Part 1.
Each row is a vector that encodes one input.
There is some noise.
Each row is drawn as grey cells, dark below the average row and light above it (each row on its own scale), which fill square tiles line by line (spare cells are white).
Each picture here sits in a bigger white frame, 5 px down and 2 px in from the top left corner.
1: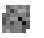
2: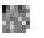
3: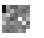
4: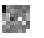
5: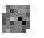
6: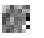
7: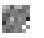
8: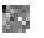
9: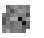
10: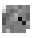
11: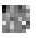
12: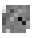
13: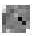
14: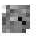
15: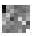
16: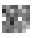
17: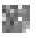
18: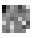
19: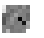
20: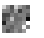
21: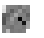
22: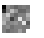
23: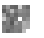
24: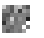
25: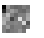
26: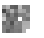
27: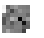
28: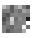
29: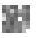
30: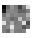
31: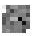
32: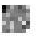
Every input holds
a point on a 6-point line.
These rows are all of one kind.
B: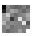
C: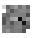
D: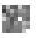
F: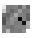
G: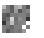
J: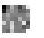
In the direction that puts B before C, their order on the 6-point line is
J, B, D, G, F, C.
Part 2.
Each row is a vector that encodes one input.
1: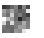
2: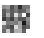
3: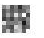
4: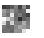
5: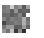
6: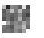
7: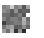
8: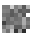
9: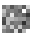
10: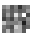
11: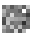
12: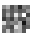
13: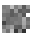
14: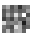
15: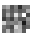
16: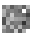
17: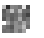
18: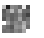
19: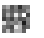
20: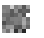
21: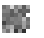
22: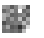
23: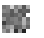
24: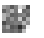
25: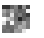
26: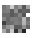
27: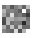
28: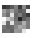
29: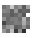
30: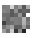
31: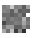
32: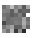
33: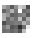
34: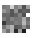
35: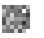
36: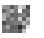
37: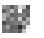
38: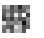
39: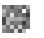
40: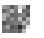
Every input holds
one of 6 labels.
